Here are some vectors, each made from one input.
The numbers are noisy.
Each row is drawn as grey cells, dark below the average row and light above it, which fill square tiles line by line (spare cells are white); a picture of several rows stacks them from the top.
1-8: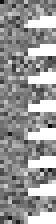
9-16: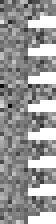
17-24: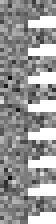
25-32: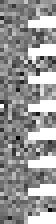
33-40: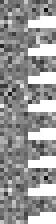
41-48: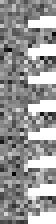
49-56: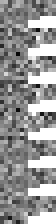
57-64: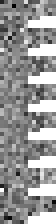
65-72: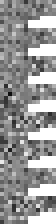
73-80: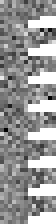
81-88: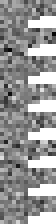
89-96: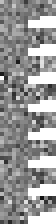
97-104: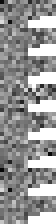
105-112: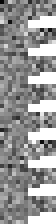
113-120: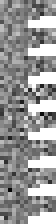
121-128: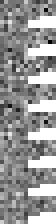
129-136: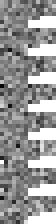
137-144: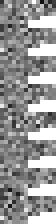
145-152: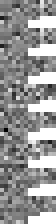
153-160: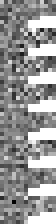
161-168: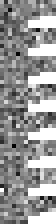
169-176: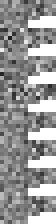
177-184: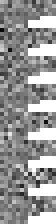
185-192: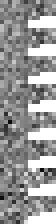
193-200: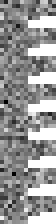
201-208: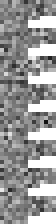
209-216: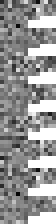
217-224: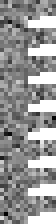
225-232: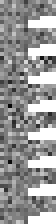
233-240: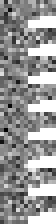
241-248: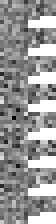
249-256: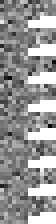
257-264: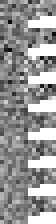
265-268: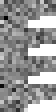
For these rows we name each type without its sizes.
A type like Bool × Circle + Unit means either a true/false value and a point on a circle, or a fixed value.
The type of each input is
Circle + Label + Tree.
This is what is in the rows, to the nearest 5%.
About 40% of them hold a point on a circle. About 15% of them hold a label. The rest hold a node of a tree.
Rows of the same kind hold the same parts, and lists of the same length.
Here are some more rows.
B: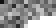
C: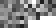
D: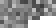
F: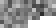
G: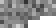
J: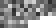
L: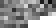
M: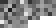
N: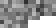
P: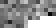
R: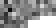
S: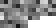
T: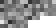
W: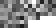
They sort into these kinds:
B, M, P, R, S, T
C, J, L, W
D, F, G, N

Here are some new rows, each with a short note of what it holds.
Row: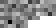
a node of a tree
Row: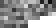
a label
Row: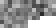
a point on a circle
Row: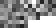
a label
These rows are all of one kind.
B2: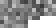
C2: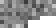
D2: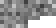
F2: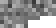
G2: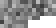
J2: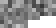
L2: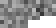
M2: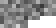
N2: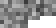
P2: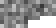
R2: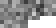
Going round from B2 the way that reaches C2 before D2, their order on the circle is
B2, G2, J2, F2, C2, D2, P2, M2, R2, N2, L2.
